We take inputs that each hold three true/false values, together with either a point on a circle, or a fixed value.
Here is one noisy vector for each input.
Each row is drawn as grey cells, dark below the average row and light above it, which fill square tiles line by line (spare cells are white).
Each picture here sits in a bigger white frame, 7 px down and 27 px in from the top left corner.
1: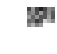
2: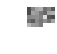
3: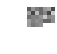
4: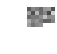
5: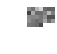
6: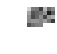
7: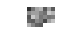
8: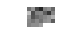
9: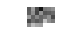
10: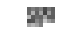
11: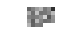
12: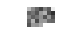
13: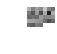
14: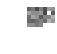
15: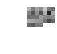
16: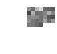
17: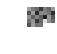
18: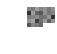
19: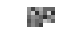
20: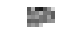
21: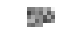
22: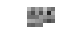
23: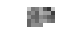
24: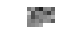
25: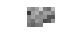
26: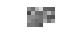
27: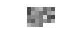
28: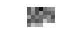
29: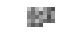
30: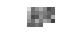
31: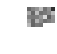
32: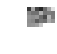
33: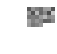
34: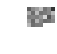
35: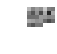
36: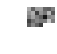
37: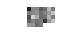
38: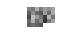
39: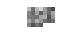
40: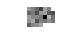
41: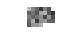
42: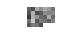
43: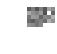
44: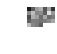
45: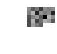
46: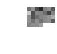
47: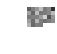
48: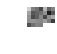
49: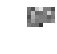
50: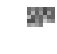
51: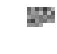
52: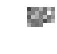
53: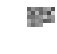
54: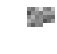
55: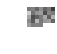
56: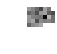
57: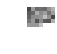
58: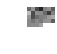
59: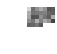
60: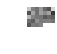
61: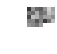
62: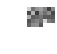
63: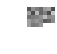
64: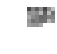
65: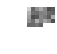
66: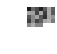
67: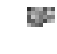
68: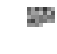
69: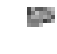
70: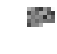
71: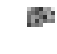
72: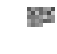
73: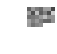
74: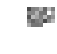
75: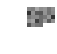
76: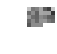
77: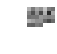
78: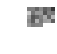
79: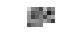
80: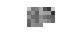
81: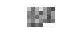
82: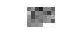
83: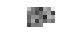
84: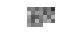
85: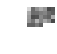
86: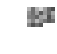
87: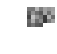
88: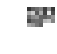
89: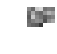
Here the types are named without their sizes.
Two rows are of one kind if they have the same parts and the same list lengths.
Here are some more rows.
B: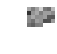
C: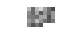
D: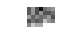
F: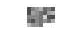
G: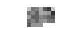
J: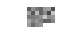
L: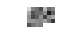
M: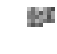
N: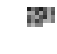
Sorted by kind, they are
B, D, F, G, N
C, J, L, M

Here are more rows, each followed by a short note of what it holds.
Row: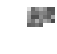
three true/false values
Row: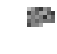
a point on a circle and three true/false values
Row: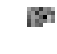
a point on a circle and three true/false values
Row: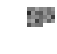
a point on a circle and three true/false values
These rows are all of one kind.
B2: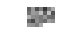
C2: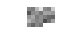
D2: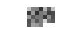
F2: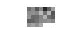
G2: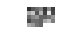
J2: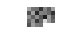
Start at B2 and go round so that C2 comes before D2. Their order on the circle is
B2, C2, G2, J2, D2, F2.
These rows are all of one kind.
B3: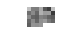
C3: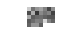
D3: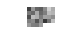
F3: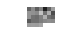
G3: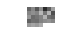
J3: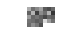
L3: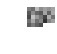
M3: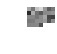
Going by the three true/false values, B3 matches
C3 and J3.
